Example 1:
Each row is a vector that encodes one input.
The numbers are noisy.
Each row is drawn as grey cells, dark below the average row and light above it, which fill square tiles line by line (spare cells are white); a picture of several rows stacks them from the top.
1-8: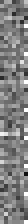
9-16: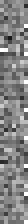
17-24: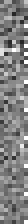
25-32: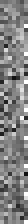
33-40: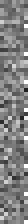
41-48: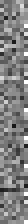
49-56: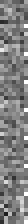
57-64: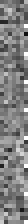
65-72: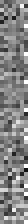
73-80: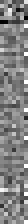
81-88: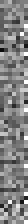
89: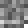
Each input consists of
a point on a 6-point line and a true/false value.
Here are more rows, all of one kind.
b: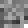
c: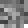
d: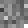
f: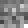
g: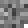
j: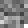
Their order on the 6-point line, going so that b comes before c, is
f, b, c, d, g, j.
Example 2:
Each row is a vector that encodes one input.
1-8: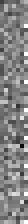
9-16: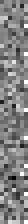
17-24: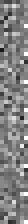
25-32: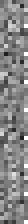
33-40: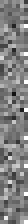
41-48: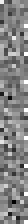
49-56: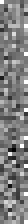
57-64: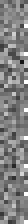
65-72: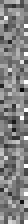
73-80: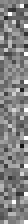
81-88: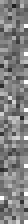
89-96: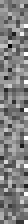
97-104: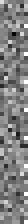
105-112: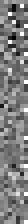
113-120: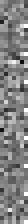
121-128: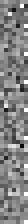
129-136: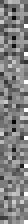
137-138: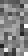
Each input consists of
a point on a 6-point line and a point on a 7-point line, together with either a fixed value, or four true/false values.
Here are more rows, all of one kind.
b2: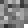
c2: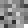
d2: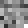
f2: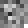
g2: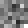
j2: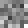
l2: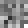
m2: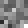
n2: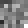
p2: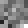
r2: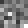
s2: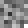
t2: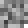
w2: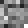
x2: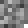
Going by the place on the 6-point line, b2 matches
c2, d2, w2 and x2.
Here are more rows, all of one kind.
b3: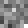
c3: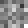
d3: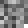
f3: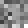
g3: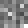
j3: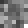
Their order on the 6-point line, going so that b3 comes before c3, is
d3, b3, g3, j3, f3, c3.
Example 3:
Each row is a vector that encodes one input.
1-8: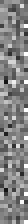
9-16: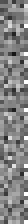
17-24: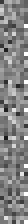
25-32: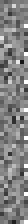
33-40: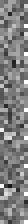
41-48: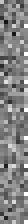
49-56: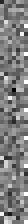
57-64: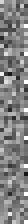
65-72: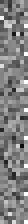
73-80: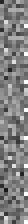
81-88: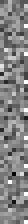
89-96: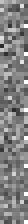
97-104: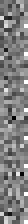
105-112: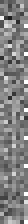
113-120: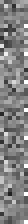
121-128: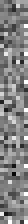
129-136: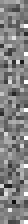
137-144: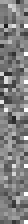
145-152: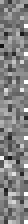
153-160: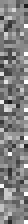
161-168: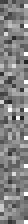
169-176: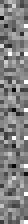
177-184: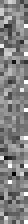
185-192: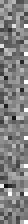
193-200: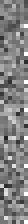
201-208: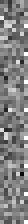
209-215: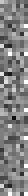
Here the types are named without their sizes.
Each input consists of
a point on a line, together with either a fixed value, or four true/false values.
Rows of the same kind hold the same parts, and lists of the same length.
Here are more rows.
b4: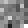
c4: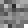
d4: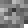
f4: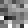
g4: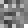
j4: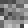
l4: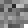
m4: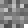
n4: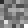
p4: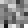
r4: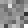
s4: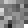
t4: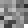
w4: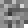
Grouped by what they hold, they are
b4, c4, d4, g4, l4, m4, p4, r4, s4, t4, w4
f4, j4, n4

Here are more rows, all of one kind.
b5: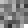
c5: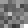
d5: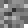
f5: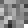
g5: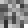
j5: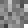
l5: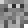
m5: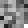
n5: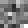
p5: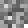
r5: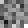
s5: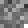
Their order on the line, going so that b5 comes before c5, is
m5, f5, b5, c5, n5, s5, d5, p5, r5, j5, l5, g5.
